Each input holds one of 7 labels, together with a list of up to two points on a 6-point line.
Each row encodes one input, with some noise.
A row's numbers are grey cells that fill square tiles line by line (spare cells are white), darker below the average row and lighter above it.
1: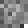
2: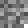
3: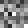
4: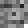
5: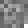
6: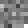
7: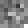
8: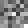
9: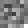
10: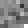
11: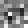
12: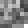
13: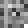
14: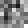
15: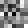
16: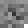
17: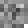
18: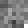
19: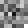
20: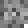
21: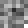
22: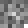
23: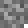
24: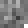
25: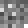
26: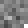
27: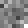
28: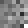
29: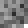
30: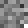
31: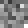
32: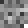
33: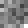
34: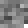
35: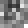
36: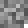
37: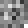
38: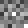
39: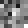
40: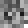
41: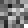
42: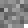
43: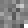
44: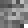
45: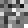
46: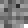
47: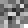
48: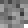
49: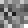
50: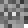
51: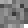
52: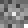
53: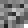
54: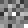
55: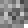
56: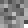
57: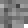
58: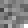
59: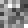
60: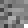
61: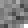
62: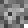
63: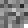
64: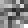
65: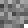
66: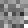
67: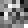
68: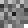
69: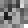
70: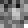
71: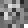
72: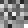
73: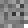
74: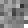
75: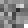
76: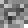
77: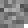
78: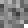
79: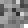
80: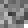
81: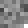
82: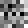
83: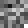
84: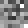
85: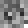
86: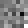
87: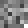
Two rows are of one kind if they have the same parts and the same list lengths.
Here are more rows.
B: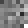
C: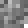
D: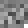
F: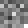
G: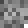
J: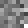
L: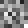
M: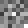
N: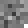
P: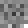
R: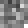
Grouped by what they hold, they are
B, C, G, J, L, N
D, P
F, M, R

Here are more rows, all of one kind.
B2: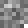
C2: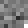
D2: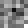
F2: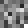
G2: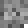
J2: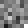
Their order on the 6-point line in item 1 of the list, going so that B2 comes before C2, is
D2, F2, G2, B2, C2, J2.
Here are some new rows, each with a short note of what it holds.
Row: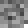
one of 7 labels, together with the empty list
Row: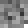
one of 7 labels, together with the empty list
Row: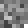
one of 7 labels, together with a list of two items
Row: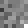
one of 7 labels, together with a list of two items
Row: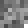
one of 7 labels, together with a list of two items
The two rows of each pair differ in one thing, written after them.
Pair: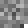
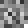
the place on the 6-point line in item 1 of the list
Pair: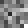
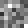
the place on the 6-point line in item 2 of the list
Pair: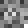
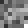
the place on the 6-point line in item 2 of the list
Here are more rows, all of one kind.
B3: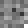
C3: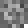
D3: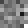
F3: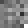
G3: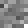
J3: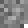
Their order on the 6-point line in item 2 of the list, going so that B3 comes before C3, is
D3, B3, G3, F3, J3, C3.
